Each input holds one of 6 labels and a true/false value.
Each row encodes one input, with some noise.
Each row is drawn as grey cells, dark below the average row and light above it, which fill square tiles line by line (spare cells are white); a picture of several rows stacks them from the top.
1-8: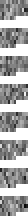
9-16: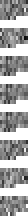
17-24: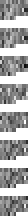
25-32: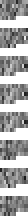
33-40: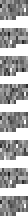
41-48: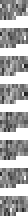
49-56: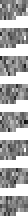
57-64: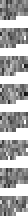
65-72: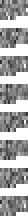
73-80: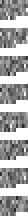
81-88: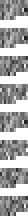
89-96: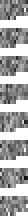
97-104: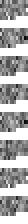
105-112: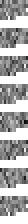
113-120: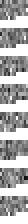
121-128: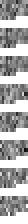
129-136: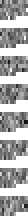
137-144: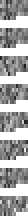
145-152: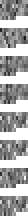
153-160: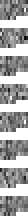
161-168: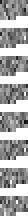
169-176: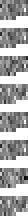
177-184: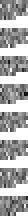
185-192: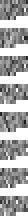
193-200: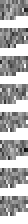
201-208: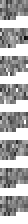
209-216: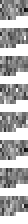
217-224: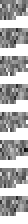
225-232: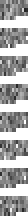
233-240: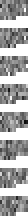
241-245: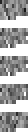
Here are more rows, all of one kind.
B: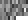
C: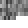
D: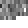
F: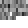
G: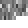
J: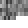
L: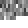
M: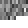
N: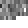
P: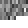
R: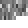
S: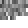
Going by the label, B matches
D, M, N and P.
